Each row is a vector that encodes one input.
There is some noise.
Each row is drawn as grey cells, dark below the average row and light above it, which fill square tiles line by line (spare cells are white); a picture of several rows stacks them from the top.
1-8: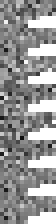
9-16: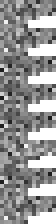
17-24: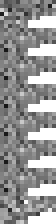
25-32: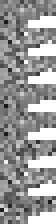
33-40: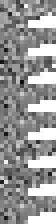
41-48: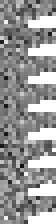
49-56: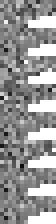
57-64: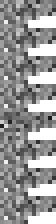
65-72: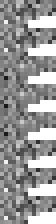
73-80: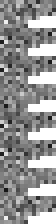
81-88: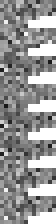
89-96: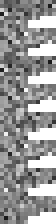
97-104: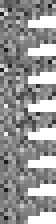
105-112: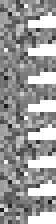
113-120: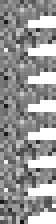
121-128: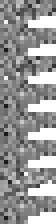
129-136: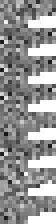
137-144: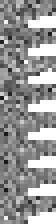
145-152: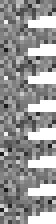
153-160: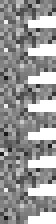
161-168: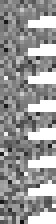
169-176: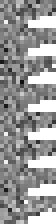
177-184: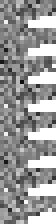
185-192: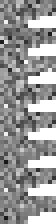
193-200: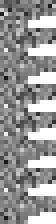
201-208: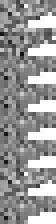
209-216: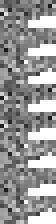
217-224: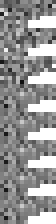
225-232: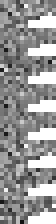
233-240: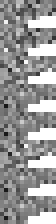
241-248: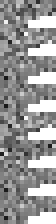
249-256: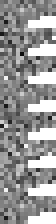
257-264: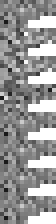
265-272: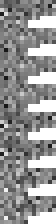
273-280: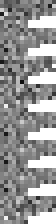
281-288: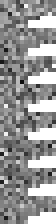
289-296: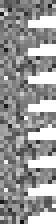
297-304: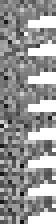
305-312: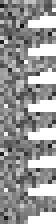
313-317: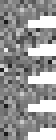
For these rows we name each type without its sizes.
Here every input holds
a label.
